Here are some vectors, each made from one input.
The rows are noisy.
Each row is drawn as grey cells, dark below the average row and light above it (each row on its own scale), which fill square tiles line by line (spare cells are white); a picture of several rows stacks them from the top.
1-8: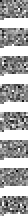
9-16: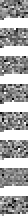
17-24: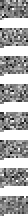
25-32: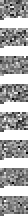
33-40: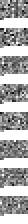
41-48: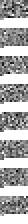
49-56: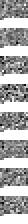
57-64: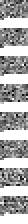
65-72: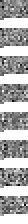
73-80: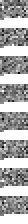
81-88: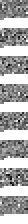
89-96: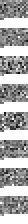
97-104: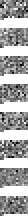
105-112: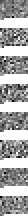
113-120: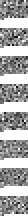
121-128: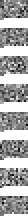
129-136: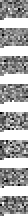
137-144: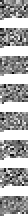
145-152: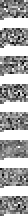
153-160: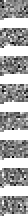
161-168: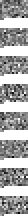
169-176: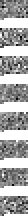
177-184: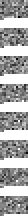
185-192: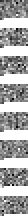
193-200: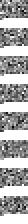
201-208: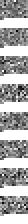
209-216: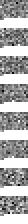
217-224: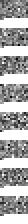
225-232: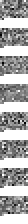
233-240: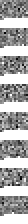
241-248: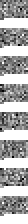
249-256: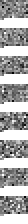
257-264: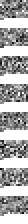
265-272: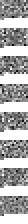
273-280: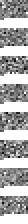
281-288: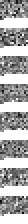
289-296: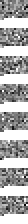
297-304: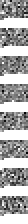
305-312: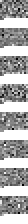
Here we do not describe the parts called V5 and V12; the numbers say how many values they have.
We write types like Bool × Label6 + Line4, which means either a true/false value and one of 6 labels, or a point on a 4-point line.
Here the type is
Bool × V12 + List2(Line10) × V5.
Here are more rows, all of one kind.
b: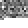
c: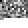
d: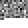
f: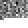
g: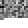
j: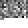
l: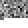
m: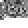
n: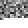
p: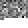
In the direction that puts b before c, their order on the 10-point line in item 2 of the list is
l, g, f, d, b, c, p, n, j, m.
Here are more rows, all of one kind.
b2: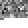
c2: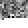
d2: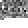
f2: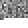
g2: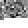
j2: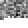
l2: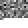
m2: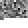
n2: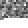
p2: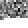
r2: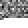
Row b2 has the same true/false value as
c2 and d2.
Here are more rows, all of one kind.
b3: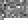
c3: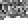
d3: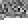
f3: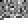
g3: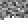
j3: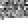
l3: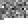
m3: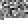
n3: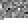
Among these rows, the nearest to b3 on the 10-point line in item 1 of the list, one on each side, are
f3 and j3.
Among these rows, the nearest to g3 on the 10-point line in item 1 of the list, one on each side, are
c3 and l3.
